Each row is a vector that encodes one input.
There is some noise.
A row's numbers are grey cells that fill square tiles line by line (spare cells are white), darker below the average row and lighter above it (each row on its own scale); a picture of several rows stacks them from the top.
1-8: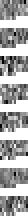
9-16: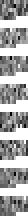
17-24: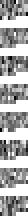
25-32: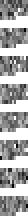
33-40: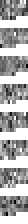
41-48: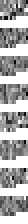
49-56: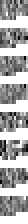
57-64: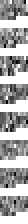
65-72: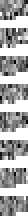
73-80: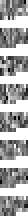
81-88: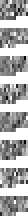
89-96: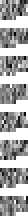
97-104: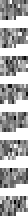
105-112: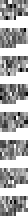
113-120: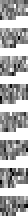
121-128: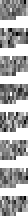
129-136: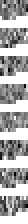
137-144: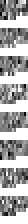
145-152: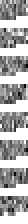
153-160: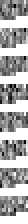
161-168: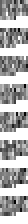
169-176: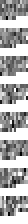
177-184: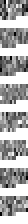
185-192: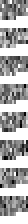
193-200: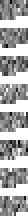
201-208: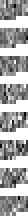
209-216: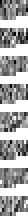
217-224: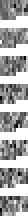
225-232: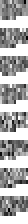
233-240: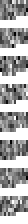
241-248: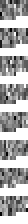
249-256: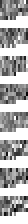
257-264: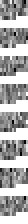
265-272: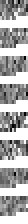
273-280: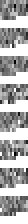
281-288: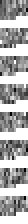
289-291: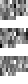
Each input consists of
a list of up to two items, each a point on a 6-point line and a true/false value.
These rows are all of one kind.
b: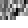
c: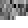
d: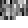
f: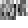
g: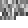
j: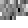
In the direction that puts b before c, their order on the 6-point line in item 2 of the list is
d, b, f, c, j, g.
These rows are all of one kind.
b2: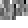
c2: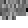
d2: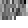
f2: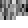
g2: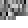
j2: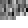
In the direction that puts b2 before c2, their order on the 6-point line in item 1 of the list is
g2, f2, j2, d2, b2, c2.
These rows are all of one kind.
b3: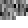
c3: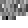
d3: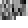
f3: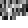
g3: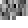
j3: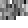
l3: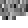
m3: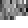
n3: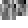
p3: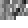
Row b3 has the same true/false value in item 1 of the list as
c3, f3, l3 and m3.
